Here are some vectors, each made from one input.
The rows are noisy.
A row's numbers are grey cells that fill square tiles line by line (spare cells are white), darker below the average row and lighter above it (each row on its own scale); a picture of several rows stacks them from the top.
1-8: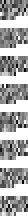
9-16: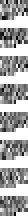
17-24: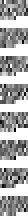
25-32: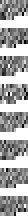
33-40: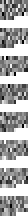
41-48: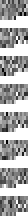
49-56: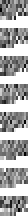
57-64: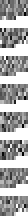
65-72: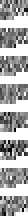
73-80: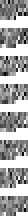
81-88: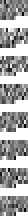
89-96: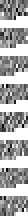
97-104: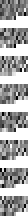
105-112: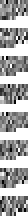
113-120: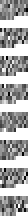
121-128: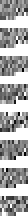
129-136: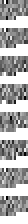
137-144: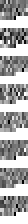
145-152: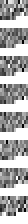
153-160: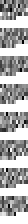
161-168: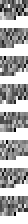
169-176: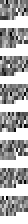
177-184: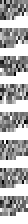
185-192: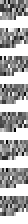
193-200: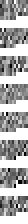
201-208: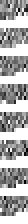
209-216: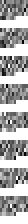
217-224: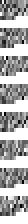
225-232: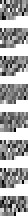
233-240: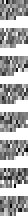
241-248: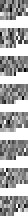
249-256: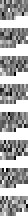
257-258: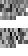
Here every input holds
a list of up to two points on a 4-point line.
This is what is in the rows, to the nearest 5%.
All of them are lists of up to two points on a 4-point line: a few are empty, 40% hold one and 60% two.
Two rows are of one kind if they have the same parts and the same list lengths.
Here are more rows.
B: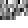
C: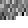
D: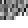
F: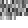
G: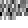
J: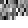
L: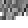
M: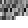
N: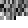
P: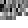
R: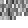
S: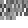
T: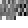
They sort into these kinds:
B
C, D, J, L, M
F, G, N, P, R, S, T

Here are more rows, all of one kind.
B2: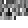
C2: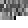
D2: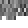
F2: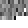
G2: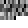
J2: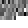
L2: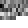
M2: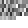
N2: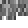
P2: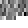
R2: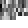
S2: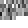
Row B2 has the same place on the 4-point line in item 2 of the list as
C2, F2, G2 and J2.
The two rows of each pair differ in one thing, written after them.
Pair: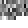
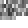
the place on the 4-point line in item 2 of the list
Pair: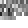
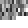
the place on the 4-point line in item 1 of the list
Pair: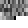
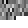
the place on the 4-point line in item 1 of the list
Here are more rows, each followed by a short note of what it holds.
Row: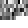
the empty list
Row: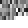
a list of one item
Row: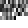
a list of two items
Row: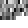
the empty list
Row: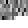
a list of one item
